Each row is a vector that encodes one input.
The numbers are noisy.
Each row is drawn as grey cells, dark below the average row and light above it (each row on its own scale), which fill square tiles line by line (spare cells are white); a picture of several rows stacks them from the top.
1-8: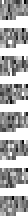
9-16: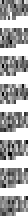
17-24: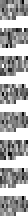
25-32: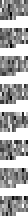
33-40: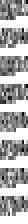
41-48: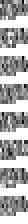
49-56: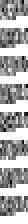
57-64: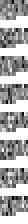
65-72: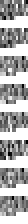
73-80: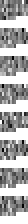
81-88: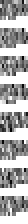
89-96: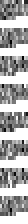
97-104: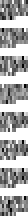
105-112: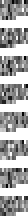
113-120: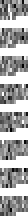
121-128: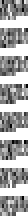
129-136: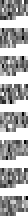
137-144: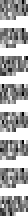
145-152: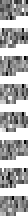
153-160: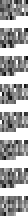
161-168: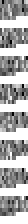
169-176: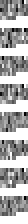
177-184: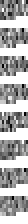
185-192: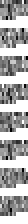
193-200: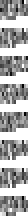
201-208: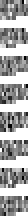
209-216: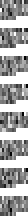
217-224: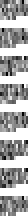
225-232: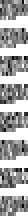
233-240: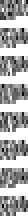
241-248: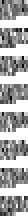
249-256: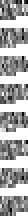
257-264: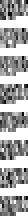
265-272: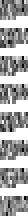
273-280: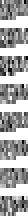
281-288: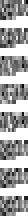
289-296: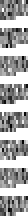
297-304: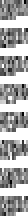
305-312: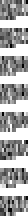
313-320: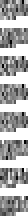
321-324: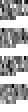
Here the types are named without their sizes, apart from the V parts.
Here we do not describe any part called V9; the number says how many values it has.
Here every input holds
a true/false value, together with either a point on a line, or a value of V9.
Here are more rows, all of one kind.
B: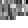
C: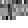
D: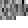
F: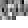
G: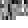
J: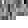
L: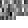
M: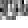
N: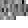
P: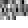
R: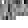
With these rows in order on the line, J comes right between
N and R.
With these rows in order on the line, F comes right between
B and P.
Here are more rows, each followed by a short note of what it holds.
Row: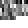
a point on a line and a true/false value
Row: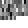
a point on a line and a true/false value
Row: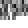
a true/false value and a value of V9
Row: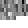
a point on a line and a true/false value
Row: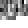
a point on a line and a true/false value
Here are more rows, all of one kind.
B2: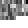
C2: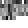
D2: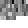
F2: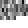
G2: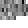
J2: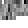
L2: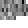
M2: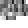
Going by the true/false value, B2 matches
C2 and J2.
